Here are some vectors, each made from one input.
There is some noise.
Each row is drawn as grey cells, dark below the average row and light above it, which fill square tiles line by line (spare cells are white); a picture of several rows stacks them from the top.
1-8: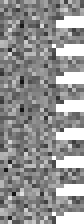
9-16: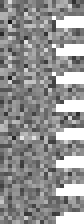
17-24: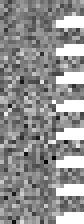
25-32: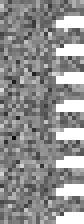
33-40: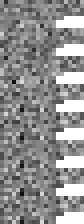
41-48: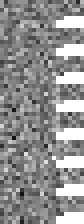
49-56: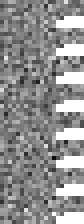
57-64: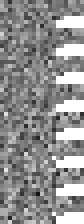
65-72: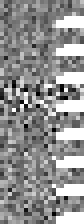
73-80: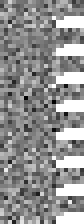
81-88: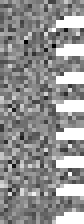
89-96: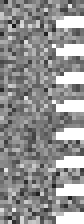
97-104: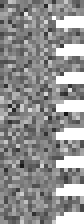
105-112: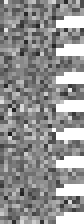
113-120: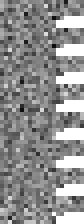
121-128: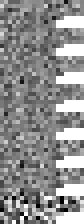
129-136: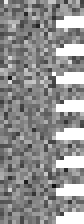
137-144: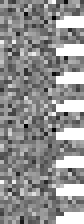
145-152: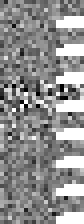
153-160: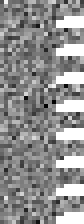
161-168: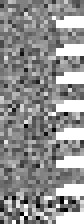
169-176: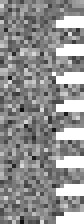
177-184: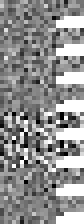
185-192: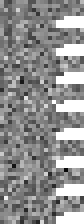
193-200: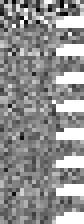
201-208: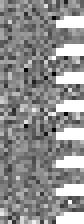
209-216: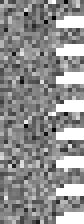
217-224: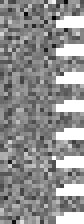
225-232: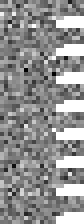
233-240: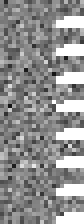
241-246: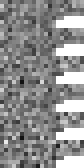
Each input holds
a list of up to two points on a 7-point line.
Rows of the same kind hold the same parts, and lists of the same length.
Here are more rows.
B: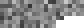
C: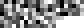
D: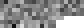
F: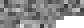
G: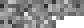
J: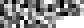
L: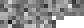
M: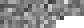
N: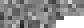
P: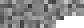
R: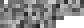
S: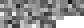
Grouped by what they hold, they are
B, G, L, M, N, P, R
C, J
D, F, S

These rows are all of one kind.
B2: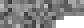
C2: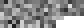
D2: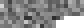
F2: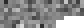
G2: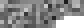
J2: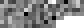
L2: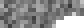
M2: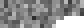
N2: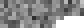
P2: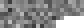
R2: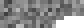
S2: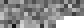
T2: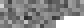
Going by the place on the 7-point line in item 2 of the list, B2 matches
C2 and R2.
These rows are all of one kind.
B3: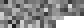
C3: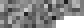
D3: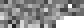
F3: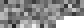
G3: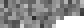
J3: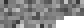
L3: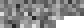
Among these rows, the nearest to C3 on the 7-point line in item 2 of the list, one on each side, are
B3 and G3.
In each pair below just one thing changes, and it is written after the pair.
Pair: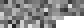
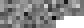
the place on the 7-point line in item 1 of the list
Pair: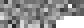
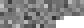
the place on the 7-point line in item 1 of the list
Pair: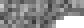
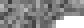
the place on the 7-point line in item 2 of the list
